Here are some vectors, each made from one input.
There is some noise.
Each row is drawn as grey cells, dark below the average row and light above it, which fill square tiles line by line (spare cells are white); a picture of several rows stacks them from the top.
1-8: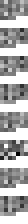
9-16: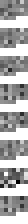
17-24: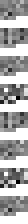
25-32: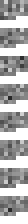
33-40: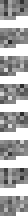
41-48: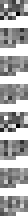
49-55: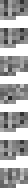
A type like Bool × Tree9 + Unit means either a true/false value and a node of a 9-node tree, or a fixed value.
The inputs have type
List2(Line4).
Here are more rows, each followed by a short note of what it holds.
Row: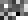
the empty list
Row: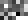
the empty list
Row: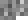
a list of two items
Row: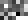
the empty list
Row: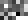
the empty list
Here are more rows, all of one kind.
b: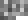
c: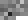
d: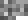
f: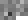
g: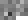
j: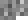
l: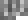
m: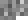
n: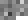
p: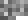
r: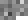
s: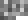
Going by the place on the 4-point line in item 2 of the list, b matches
j, l, m and s.
